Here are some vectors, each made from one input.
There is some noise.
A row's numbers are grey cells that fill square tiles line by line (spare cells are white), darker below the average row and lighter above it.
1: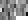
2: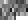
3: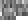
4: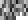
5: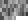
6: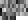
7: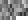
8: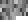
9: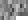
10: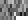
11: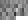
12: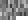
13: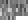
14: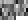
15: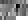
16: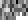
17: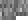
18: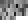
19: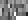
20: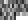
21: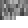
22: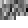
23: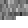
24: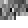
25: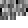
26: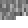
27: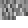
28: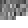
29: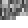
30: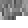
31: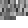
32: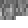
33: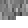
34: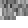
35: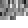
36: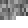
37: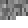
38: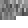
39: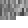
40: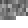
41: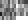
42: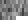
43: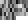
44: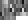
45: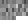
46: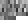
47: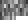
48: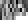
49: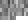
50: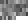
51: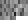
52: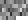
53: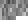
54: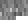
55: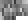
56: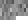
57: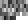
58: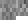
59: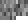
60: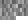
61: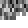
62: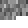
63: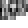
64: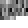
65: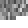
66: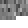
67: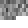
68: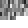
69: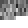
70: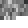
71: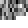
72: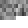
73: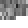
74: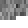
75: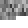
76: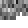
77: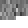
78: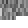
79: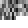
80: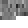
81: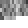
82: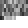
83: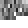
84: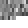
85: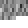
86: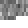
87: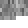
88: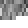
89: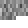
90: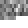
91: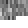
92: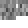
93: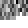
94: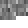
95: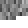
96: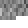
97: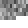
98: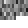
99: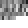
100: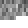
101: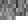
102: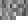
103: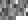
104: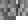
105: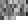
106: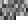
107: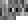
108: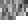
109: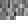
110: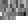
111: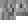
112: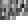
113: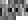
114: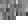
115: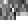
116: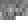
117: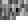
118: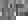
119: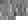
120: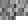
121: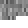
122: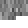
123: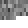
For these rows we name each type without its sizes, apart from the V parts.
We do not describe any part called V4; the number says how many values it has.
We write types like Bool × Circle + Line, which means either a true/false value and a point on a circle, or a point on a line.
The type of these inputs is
(Bool × V4 + Unit) × Tree + Line.
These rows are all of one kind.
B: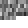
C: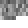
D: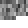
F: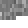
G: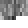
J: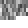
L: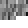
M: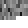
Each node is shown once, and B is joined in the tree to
G.
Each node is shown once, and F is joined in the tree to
C, G and M.
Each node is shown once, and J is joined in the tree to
C.
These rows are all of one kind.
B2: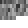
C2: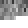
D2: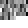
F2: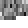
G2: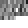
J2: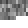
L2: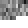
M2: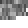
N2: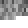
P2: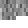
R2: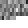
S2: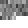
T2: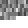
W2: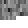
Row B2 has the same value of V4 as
C2, D2 and T2.
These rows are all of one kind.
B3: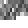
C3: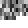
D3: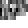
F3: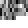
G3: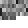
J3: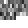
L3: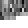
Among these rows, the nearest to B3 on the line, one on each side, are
J3 and L3.
